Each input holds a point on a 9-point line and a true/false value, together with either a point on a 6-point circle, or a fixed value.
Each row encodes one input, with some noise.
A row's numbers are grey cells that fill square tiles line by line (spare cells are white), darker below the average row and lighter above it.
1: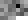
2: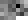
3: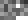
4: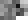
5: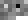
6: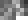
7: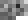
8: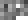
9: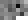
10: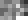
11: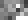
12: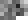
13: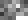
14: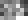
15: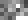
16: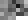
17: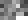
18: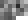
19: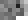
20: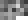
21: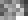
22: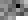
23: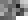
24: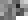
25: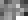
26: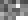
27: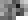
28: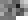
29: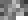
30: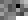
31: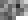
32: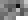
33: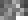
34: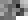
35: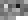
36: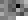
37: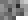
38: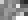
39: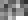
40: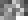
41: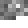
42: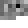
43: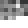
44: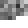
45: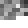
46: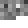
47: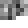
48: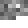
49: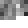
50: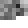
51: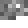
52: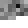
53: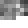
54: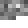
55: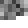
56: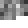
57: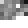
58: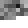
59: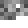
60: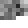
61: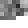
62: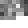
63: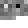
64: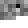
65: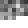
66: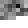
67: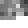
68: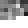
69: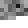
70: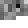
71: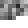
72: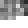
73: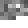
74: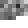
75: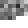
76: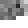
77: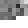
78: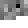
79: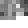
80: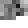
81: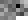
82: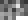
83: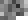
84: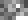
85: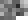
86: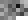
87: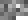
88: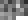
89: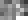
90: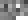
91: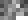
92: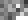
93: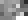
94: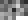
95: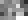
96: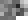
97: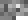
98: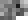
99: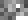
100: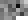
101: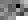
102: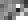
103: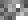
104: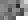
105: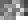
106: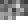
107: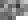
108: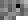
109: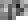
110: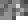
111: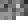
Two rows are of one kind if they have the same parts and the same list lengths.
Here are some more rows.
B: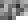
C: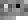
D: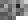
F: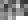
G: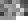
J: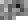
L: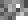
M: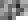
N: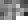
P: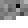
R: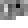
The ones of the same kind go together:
B, D, L, M
C, F, G, J, N, P, R

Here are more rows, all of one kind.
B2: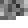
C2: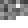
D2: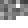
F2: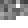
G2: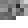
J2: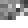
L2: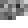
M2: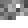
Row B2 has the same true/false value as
G2 and L2.
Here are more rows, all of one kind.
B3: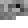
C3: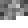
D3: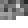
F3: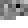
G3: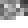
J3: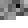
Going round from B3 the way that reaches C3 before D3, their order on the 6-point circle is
B3, C3, D3, F3, G3, J3.
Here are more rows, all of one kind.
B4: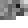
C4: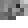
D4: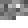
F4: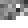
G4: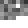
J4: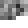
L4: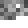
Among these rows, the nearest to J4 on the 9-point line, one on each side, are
F4 and L4.
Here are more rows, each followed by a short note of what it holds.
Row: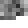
a point on a 9-point line and a true/false value
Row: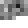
a point on a 6-point circle, a point on a 9-point line and a true/false value
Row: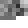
a point on a 9-point line and a true/false value
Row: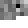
a point on a 6-point circle, a point on a 9-point line and a true/false value
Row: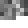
a point on a 6-point circle, a point on a 9-point line and a true/false value
